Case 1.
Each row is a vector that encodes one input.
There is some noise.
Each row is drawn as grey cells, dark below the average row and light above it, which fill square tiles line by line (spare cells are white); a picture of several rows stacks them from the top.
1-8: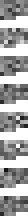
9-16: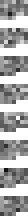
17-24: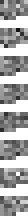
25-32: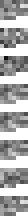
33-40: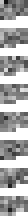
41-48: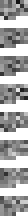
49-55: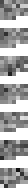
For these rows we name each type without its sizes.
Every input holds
either a point on a circle, or three true/false values.
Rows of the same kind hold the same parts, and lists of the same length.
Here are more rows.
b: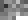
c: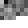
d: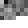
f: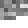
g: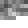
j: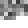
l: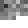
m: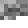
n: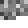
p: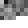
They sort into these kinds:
b, c, d, f, g, l, p
j, m, n

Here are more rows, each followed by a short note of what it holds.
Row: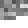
three true/false values
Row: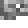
a point on a circle
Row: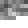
three true/false values
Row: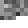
three true/false values
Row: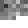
three true/false values
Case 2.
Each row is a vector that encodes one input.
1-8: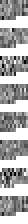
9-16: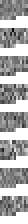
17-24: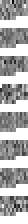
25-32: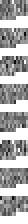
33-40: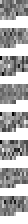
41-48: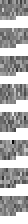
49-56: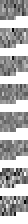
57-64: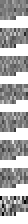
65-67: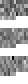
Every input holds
either a point on a 5-point line, or a point on a 7-point line.
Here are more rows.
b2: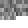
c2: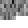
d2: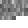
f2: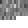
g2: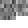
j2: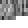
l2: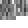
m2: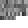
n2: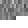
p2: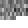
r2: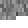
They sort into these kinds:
b2, d2, f2, l2, n2, p2, r2
c2, g2, j2, m2

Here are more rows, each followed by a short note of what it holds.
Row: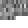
a point on a 7-point line
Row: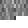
a point on a 5-point line
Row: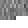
a point on a 5-point line
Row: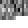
a point on a 7-point line
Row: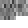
a point on a 7-point line
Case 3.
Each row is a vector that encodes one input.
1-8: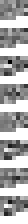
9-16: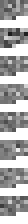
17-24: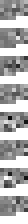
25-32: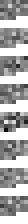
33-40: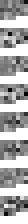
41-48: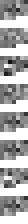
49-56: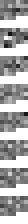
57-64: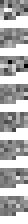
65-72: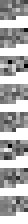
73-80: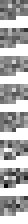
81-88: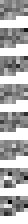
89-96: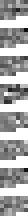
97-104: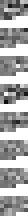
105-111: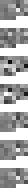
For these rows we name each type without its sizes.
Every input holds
either a node of a tree, or four true/false values.
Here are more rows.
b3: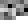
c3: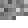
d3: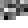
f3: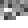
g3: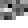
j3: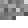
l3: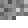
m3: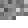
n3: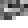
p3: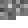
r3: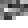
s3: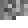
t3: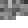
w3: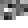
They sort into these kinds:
b3, d3, f3, g3, n3, r3, w3
c3, j3, l3, m3, p3, s3, t3

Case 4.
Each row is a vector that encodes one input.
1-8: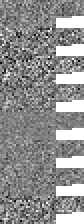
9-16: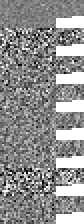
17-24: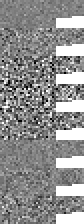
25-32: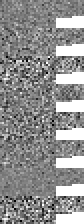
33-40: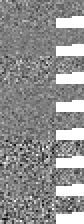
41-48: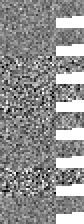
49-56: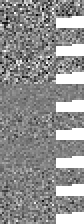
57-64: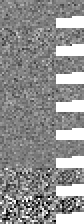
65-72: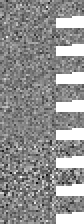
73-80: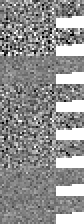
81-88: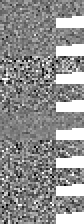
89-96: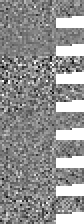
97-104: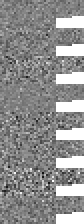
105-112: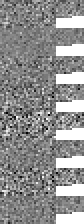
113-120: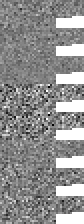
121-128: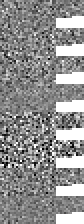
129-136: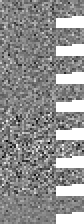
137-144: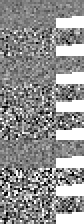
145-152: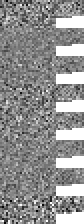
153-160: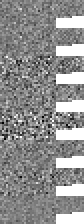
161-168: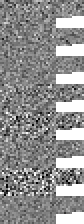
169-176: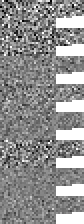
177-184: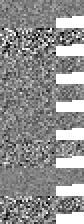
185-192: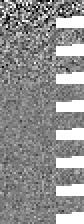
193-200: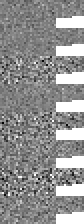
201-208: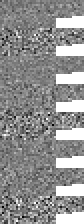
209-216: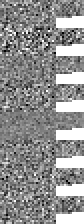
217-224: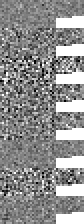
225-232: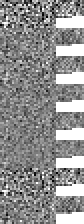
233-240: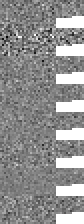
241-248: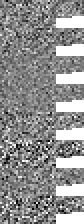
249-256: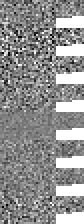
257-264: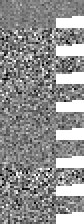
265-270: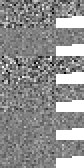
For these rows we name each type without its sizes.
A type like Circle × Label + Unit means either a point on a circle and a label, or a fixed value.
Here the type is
(Bool × Bool × Bool × Bool + Unit) × (Circle + Unit).
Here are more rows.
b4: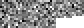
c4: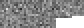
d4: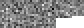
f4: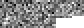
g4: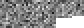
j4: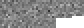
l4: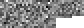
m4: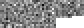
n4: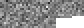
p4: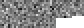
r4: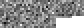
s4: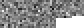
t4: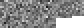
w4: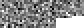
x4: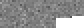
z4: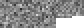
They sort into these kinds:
b4, c4
d4, f4, j4
g4, l4, r4, t4, w4, x4
m4, n4, p4, s4, z4

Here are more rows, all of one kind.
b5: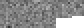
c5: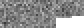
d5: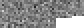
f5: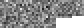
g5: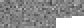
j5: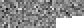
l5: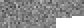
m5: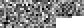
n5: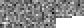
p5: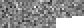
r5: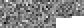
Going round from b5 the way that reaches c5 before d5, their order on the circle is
b5, g5, c5, d5, j5, n5, f5, m5, p5, r5, l5.
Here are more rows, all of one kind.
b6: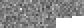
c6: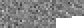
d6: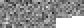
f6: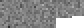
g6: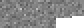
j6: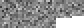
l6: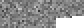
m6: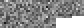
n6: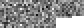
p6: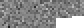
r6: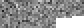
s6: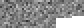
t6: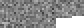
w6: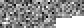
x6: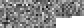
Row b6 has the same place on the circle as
f6, g6, j6 and n6.
